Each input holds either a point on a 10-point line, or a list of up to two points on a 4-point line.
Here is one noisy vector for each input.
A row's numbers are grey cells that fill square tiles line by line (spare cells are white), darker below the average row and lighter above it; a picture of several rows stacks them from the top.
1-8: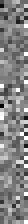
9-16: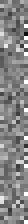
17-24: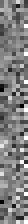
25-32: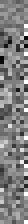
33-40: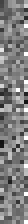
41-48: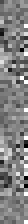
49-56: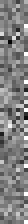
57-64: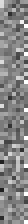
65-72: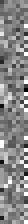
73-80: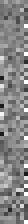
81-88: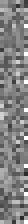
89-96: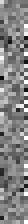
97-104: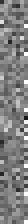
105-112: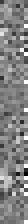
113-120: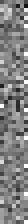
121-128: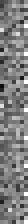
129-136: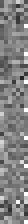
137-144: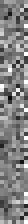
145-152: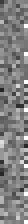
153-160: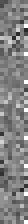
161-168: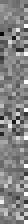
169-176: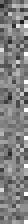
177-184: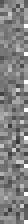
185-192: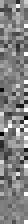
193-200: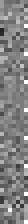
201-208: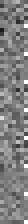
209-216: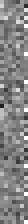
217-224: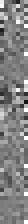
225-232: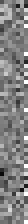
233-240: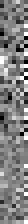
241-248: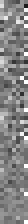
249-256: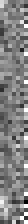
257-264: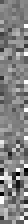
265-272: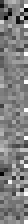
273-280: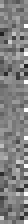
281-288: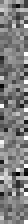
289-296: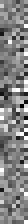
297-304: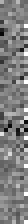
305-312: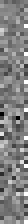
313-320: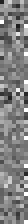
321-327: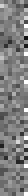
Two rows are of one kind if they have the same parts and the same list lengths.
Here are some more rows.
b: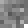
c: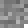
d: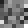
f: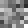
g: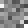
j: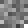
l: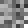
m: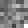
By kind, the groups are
b, f
c, l
d, j, m
g

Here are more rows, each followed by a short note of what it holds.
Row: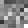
a list of two items
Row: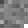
a list of two items
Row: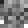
a list of one item
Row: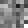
the empty list
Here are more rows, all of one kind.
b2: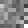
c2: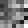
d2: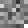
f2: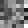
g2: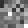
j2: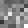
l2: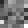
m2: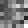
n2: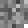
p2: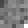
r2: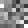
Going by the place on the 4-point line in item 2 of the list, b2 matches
c2, d2 and f2.
